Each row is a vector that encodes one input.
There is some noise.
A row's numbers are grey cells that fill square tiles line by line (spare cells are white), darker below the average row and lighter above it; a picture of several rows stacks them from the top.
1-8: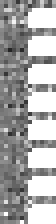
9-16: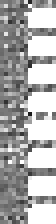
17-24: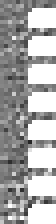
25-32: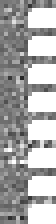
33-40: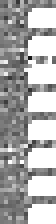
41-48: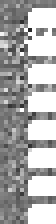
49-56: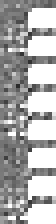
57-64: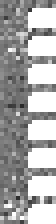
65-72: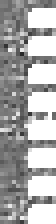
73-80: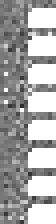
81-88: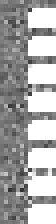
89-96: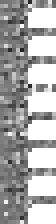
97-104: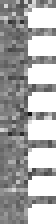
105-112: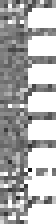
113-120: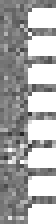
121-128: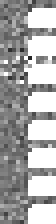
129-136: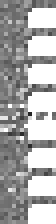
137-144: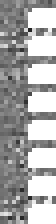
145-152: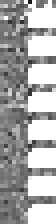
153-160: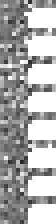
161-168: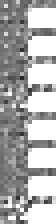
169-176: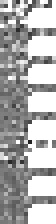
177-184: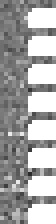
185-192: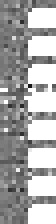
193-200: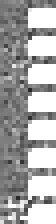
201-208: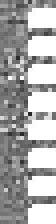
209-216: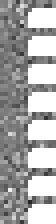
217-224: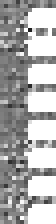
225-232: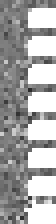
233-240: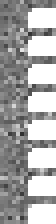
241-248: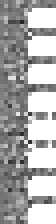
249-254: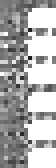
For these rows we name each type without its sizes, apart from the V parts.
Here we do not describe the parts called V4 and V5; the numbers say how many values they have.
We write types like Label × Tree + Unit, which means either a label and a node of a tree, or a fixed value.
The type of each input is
Bool × Label + (Tree + V5) × V4.
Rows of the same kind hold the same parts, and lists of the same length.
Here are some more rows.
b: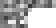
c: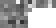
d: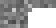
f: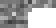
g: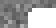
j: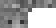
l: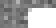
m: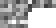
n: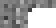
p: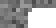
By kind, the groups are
b, f, g, l
c, d, n, p
j, m

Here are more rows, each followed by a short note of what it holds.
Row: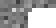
a label and a true/false value
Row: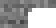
a label and a true/false value
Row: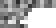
a node of a tree and a value of V4
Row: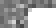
a node of a tree and a value of V4
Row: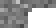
a label and a true/false value
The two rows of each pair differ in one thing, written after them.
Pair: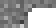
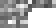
the node of the tree
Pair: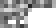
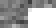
the node of the tree
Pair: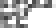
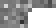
the value of V4
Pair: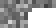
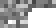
the node of the tree
